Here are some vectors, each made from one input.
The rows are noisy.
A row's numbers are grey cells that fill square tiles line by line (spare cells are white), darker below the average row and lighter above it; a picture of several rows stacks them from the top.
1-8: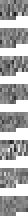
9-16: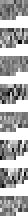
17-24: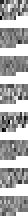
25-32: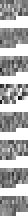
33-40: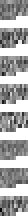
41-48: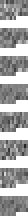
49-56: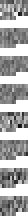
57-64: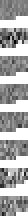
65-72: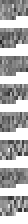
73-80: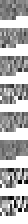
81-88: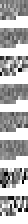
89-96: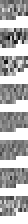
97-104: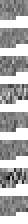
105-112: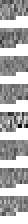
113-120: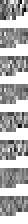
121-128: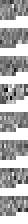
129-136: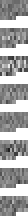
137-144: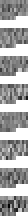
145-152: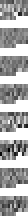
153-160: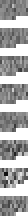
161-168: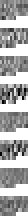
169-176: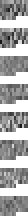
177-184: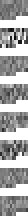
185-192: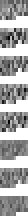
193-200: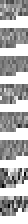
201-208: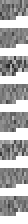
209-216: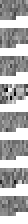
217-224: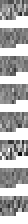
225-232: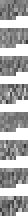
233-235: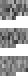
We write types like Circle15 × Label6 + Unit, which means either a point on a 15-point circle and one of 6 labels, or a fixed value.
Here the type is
Circle5 + List3(Line4) × Tree9.
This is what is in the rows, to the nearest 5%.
About 5% of them hold a point on a 5-point circle. The rest hold a node of a 9-node tree, together with a list of up to three points on a 4-point line.
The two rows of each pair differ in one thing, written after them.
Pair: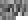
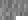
the node of the tree
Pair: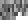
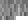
the place on the 4-point line in item 1 of the list
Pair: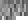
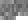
the node of the tree
